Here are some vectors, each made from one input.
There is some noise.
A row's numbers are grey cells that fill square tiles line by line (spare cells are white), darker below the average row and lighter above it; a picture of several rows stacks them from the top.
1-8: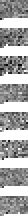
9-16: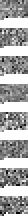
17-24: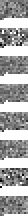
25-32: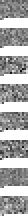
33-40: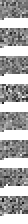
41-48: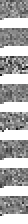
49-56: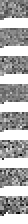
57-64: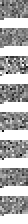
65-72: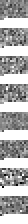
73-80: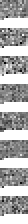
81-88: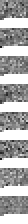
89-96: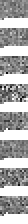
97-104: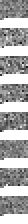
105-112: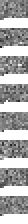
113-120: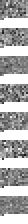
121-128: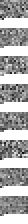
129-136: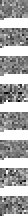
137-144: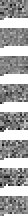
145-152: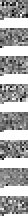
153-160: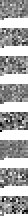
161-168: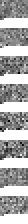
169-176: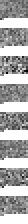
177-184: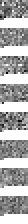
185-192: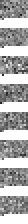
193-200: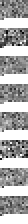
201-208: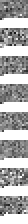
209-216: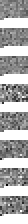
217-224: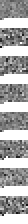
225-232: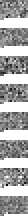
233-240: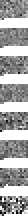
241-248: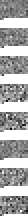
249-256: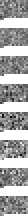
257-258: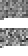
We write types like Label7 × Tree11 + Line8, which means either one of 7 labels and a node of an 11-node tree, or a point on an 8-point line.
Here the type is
Line15 + List2(Line7).
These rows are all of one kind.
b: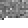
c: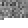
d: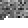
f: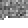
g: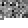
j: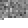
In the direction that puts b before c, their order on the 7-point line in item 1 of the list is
j, f, d, g, b, c.
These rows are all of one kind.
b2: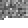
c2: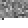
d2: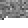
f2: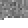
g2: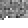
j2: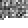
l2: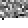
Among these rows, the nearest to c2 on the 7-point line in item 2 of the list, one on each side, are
d2 and j2.
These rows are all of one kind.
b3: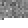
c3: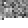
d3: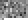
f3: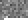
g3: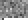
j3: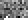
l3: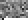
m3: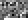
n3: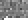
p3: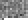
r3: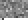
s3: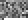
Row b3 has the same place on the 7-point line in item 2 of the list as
d3 and r3.
